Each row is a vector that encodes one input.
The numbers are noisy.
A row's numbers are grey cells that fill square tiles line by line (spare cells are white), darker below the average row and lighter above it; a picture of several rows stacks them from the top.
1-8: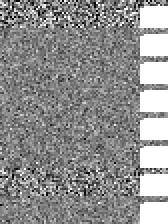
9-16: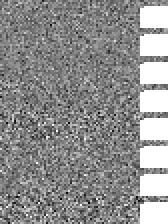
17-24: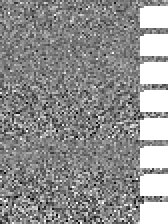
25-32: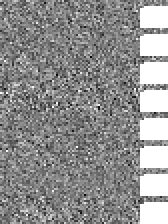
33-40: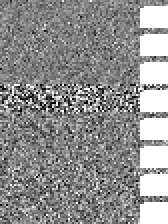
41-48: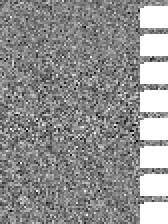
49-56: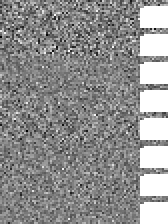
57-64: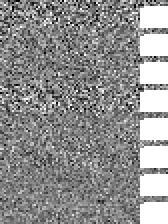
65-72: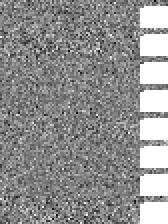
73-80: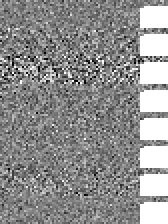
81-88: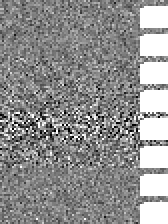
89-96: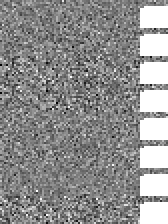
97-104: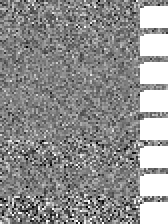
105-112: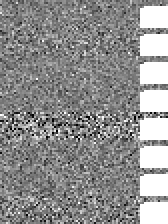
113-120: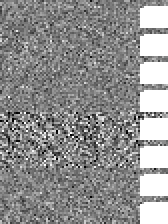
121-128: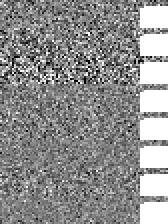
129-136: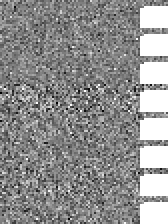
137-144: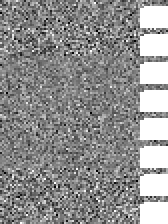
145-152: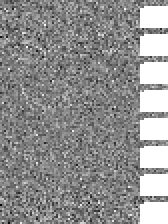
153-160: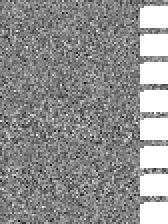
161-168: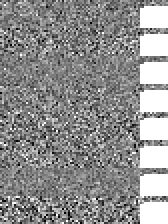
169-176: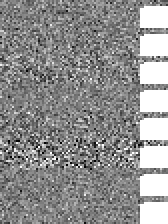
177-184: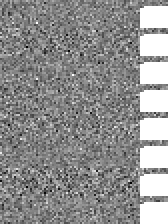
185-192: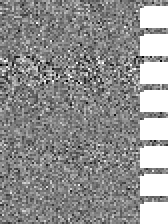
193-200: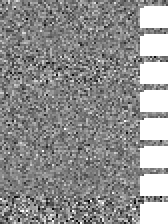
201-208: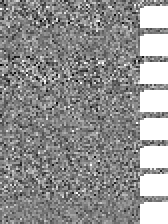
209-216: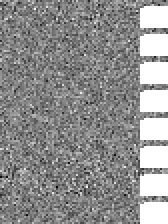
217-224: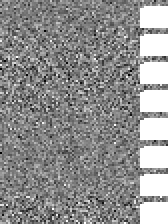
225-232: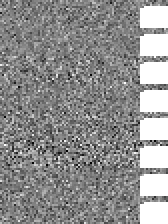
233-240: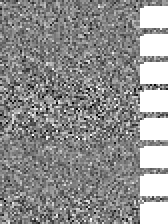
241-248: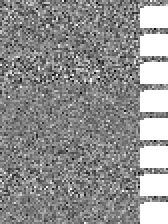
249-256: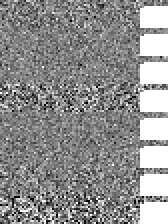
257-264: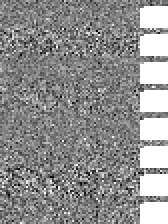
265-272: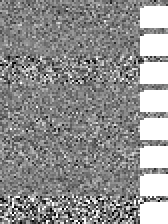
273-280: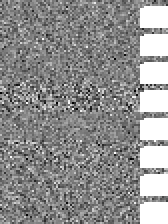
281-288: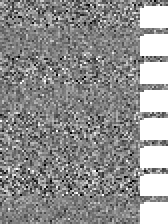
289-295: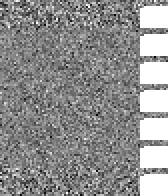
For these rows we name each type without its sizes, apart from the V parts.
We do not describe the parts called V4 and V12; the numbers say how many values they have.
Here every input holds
a value of V4 and a value of V12, together with a list of points on a line.
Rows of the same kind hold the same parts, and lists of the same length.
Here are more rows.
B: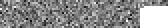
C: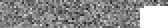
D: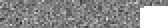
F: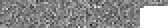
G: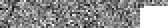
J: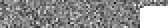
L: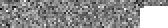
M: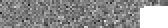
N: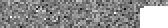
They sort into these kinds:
B, C, M
D
F
G, J, L, N

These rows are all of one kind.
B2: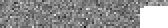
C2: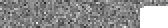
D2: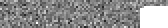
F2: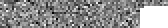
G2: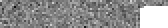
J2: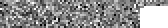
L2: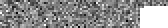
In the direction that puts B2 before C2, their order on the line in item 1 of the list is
B2, F2, G2, L2, D2, C2, J2.
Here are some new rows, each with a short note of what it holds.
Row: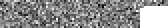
a value of V4 and a value of V12, together with a list of two items
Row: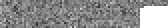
a value of V4 and a value of V12, together with a list of two items
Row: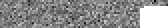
a value of V4 and a value of V12, together with the empty list
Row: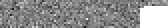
a value of V4 and a value of V12, together with a list of two items
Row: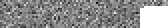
a value of V4 and a value of V12, together with a list of three items
